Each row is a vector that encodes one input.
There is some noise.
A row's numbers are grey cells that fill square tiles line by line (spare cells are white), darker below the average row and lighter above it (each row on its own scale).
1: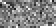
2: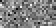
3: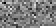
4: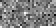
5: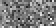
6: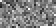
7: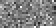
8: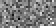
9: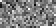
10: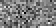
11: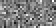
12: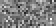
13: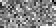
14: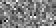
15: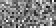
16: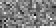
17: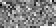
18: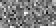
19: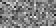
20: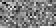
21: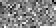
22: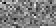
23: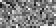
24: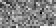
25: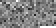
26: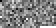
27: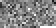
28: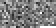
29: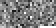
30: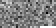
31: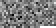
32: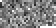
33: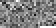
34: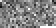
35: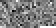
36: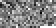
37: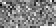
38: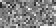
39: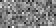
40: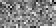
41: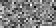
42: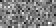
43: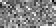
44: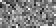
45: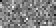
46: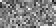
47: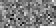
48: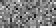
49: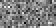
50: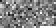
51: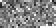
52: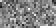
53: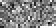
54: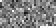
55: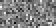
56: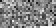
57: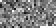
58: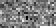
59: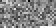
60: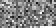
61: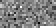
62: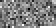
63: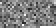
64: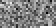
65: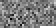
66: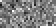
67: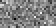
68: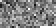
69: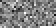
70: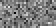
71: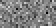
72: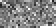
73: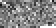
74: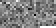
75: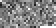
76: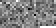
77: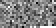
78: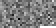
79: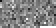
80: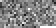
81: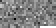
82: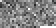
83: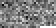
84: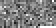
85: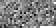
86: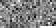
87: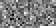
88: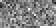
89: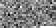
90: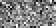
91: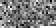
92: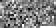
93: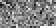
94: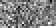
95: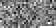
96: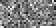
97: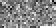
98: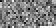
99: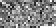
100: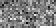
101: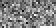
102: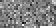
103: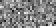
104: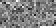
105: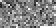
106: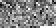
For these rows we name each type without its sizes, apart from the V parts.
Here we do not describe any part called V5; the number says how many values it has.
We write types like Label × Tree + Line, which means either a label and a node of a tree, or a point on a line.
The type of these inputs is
Bool × Line × Line + Label × V5.
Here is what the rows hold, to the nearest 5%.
About 60% of them hold a label and a value of V5. The rest hold a point on each of two lines and a true/false value.
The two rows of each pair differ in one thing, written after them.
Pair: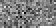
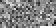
the value of V5
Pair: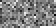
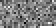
the value of V5
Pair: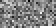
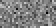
the label
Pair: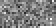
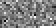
the value of V5
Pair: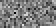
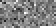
the value of V5
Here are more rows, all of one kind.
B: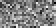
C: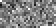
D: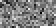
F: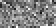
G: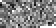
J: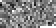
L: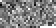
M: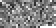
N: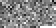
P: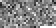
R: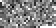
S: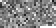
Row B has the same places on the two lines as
M and R.
